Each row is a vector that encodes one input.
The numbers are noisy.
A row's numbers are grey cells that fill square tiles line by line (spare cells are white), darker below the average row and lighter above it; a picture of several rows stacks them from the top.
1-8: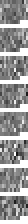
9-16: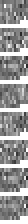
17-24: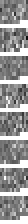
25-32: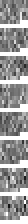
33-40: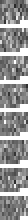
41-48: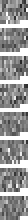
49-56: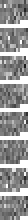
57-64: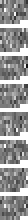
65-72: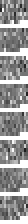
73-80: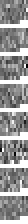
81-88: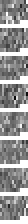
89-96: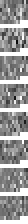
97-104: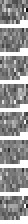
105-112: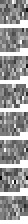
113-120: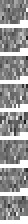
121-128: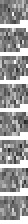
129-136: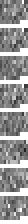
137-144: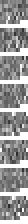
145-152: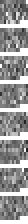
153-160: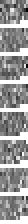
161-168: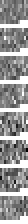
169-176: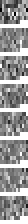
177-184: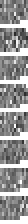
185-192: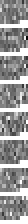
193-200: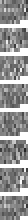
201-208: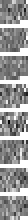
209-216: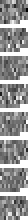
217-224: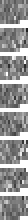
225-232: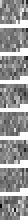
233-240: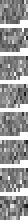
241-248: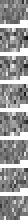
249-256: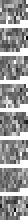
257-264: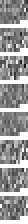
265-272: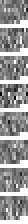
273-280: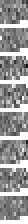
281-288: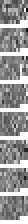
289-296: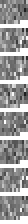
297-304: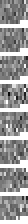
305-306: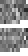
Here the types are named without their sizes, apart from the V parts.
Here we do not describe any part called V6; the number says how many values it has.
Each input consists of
either three true/false values and a value of V6, or a list of points on a line.
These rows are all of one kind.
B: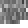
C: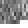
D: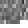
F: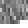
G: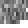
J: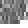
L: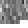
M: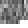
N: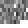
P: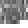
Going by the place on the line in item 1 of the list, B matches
M and P.
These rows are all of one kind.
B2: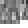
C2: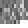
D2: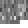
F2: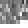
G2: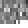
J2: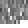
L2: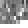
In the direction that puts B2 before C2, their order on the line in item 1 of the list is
J2, F2, G2, L2, B2, D2, C2.
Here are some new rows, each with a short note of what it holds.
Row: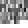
the empty list
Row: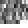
three true/false values and a value of V6
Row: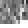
a list of three items
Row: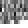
the empty list
